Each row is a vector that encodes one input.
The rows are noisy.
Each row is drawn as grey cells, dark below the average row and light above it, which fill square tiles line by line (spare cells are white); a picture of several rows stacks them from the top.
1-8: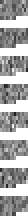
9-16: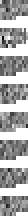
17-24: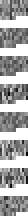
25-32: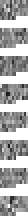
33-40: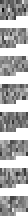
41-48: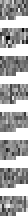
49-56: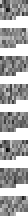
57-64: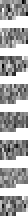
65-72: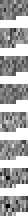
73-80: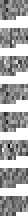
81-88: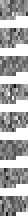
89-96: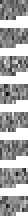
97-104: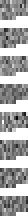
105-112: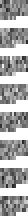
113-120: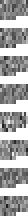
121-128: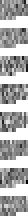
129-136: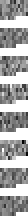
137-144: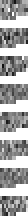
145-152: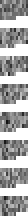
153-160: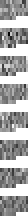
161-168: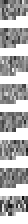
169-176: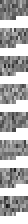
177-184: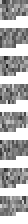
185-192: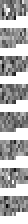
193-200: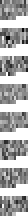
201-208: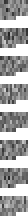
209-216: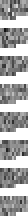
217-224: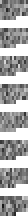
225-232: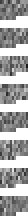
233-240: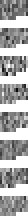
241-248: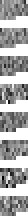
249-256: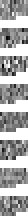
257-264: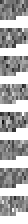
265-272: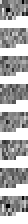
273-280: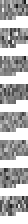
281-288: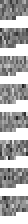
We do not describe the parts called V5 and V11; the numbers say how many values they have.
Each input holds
either a point on a 9-point circle, or a value of V5 and a value of V11, or a list of up to two points on an 8-point circle.
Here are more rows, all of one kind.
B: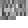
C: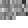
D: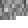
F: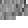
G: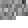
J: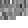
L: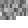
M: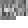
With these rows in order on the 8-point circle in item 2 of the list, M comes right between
B and D.
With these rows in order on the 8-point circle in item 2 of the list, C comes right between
F and G.
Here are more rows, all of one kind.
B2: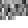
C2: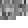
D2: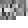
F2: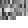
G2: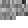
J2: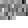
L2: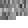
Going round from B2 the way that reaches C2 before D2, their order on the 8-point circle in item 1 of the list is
B2, C2, F2, L2, G2, D2, J2.
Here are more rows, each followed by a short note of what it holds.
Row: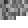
a list of one item
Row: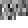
the empty list
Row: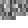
a point on a 9-point circle
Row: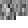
the empty list
